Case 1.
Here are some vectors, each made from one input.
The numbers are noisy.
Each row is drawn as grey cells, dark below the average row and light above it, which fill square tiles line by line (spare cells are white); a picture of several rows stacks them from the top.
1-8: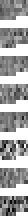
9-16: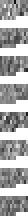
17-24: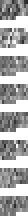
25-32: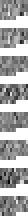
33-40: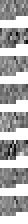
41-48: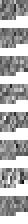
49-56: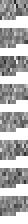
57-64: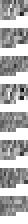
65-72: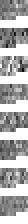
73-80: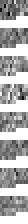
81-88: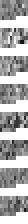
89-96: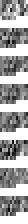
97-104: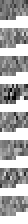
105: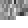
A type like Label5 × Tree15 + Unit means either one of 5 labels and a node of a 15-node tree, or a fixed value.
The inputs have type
Circle6 × List2(Line5).
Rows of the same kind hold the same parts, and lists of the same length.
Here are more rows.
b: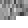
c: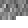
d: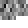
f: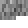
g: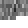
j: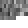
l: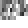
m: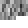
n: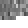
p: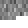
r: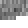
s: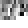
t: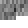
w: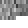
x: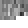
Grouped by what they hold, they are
b, c, p, s, w, x
d, j, l, n
f, g, m, r, t

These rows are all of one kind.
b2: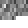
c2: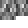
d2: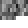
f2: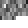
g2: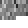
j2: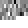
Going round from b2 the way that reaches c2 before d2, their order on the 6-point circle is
b2, c2, g2, d2, j2, f2.
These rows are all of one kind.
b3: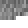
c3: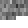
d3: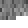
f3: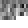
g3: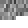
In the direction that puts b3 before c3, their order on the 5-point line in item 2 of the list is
b3, g3, d3, c3, f3.
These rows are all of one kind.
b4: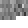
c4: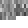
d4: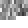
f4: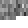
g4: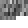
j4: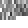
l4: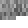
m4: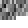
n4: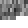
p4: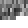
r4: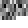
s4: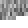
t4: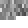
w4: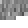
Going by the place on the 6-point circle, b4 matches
d4, r4 and t4.
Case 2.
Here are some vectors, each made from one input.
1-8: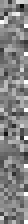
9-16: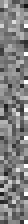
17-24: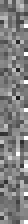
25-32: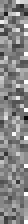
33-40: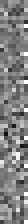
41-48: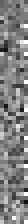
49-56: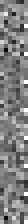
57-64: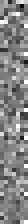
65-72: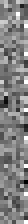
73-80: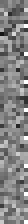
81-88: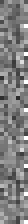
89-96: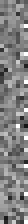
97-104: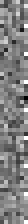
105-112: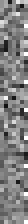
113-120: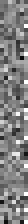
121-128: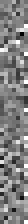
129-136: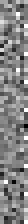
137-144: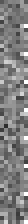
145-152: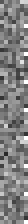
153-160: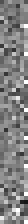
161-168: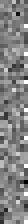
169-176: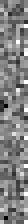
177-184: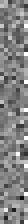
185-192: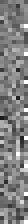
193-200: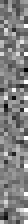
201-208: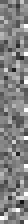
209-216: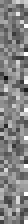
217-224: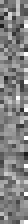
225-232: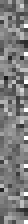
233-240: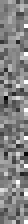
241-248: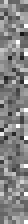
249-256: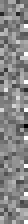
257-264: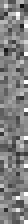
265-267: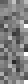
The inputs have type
Bool × Bool × Bool × Tree13 + Line11.
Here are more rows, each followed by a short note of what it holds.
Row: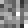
a node of a 13-node tree and three true/false values
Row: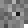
a point on an 11-point line
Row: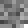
a point on an 11-point line
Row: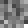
a point on an 11-point line
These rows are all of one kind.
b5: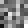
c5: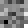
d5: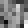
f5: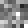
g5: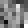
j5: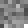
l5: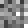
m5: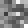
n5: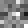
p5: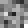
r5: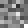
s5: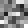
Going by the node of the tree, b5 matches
d5 and g5.
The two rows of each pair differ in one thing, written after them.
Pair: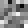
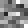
one of the three true/false values
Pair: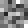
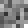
one of the three true/false values
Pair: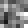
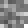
the node of the tree
